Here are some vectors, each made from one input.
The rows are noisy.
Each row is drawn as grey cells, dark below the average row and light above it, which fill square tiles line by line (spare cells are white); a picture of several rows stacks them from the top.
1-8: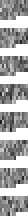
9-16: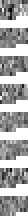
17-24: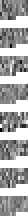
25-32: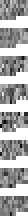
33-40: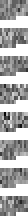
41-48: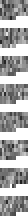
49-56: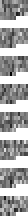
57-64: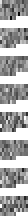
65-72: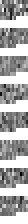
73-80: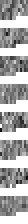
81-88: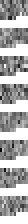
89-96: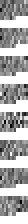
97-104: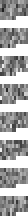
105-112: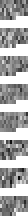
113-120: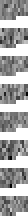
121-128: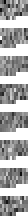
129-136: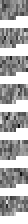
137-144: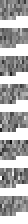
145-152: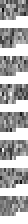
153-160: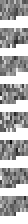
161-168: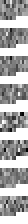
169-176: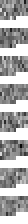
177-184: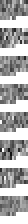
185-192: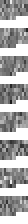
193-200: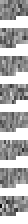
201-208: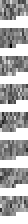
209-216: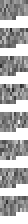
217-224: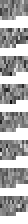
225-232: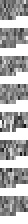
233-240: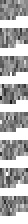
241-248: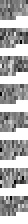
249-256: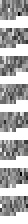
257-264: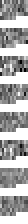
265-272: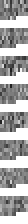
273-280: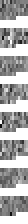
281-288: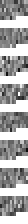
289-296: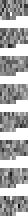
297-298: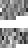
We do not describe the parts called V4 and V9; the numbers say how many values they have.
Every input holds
one of 12 labels, a true/false value and a value of V4, together with either a point on a 7-point line, or a value of V9.
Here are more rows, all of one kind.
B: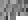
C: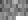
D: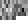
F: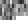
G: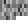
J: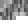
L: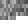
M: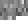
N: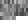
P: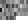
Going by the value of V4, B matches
J, L, M and N.
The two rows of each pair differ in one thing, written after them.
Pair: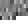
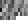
the place on the 7-point line
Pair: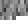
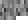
the value of V4
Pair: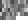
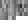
the true/false value
